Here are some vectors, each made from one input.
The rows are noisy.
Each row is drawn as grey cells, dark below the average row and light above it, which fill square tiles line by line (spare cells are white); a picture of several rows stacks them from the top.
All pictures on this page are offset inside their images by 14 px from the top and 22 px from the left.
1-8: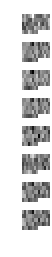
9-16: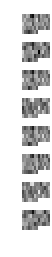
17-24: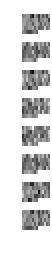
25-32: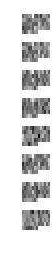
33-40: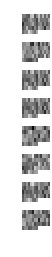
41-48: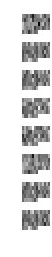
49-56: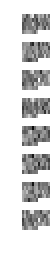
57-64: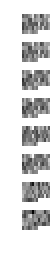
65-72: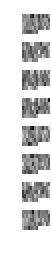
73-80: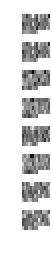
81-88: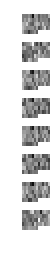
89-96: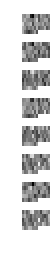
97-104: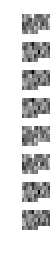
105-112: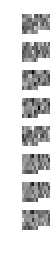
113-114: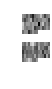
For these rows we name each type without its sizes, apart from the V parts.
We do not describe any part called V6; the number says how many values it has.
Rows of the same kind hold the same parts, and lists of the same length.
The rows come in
2 kinds.
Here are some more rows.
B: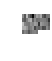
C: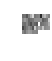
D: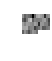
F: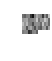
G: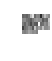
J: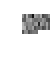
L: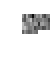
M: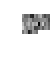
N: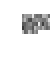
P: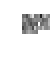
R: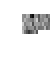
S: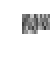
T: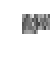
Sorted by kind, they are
B, D, J, L, M, S, T
C, F, G, N, P, R

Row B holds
a point on a line and a true/false value.
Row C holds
a true/false value and a value of V6.
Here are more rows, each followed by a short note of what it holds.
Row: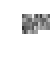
a true/false value and a value of V6
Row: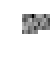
a point on a line and a true/false value
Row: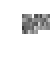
a true/false value and a value of V6
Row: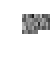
a point on a line and a true/false value
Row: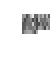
a point on a line and a true/false value
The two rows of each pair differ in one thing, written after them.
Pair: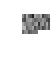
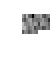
the place on the line
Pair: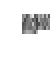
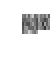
the place on the line
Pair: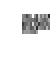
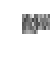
the place on the line
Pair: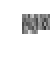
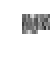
the place on the line
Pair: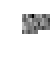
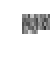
the true/false value
